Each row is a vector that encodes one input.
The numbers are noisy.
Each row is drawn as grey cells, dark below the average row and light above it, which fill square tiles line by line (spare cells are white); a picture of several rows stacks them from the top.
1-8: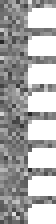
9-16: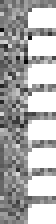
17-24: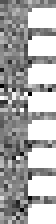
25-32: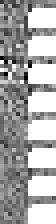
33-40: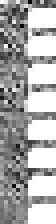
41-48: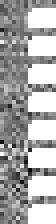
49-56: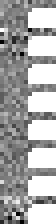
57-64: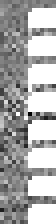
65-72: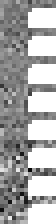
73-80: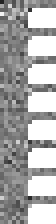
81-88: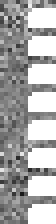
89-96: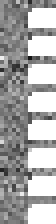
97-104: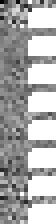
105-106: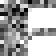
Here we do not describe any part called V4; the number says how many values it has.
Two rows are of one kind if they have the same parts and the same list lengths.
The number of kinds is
2.
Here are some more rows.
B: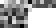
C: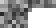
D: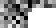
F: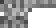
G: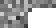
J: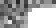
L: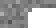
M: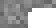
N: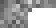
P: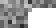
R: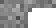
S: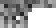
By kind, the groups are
B, D, F, G, J, L, P
C, M, N, R, S

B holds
a point on a 6-point line and a point on a 7-point line.
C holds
a point on a 7-point line and a value of V4.
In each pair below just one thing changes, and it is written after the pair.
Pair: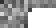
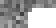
the place on the 6-point line
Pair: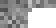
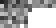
the place on the 7-point line
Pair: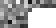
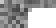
the place on the 7-point line
